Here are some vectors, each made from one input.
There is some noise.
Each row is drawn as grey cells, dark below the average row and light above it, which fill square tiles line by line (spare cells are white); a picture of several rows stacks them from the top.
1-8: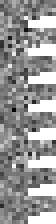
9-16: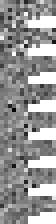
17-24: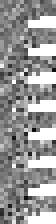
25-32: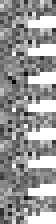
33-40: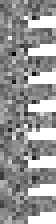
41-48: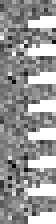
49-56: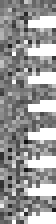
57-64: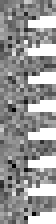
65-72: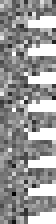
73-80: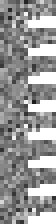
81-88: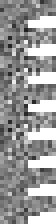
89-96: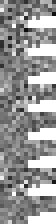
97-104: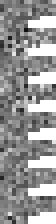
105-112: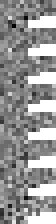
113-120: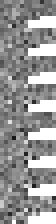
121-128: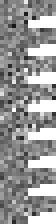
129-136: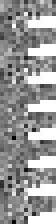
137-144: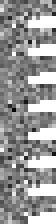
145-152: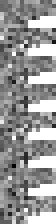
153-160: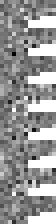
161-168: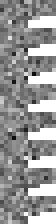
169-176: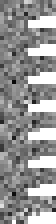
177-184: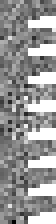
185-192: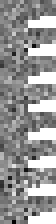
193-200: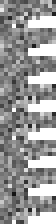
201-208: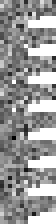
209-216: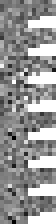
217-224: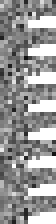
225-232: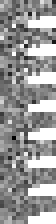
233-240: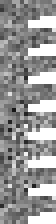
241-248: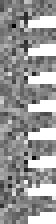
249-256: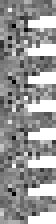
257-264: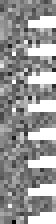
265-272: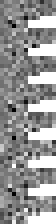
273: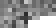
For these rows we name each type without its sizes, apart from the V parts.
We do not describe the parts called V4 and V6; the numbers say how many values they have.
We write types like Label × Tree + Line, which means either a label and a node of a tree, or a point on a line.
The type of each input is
Bool × (Line + V6) × V4 + Tree.
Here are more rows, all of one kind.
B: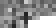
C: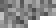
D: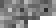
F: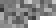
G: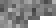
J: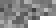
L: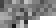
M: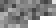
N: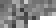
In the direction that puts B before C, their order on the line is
M, G, D, L, B, N, J, F, C.
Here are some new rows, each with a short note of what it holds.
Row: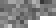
a true/false value, a value of V4 and a value of V6
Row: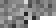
a true/false value, a value of V4 and a value of V6
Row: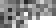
a node of a tree
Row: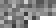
a true/false value, a value of V4 and a value of V6
